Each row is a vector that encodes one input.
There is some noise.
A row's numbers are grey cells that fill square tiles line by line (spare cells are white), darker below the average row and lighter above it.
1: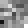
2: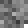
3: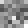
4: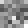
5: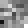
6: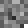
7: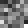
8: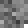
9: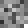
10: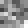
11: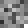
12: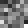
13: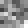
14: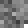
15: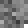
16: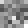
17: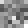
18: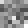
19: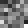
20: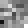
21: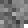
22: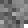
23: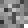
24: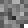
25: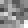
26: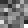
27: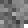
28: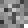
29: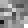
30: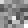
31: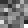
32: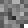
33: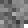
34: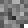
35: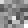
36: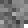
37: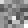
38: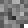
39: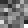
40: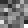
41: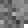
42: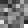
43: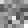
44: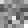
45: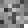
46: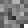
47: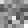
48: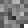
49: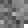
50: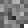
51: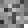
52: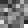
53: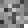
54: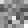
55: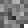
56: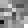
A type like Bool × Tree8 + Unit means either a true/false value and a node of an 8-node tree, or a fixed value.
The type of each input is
Line7.
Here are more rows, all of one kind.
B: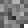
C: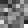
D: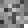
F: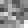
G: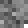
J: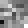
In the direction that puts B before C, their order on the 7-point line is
F, J, D, B, G, C.
